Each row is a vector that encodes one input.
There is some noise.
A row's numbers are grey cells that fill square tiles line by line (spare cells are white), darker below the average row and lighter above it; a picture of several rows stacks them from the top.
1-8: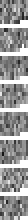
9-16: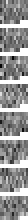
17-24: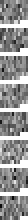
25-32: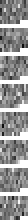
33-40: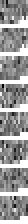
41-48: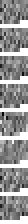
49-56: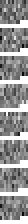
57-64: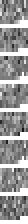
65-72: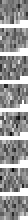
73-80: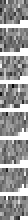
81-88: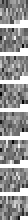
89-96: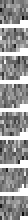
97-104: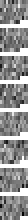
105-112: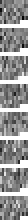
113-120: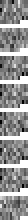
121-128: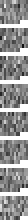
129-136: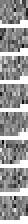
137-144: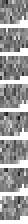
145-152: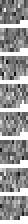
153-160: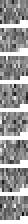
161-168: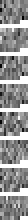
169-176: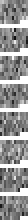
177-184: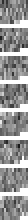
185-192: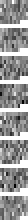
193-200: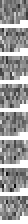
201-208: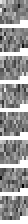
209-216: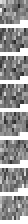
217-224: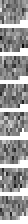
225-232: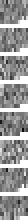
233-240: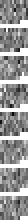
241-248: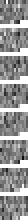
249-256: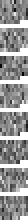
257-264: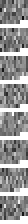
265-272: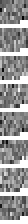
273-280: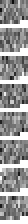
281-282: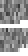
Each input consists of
a point on a 10-point line, together with either a point on a 10-point line, or a node of a 20-node tree.
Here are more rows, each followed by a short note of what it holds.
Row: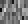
a point on each of two 10-point lines
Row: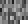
a point on each of two 10-point lines
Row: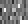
a point on each of two 10-point lines
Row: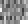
a point on a 10-point line and a node of a 20-node tree
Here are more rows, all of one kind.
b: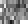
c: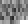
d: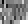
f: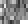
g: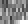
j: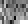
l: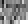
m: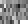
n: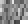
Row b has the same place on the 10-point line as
f and j.
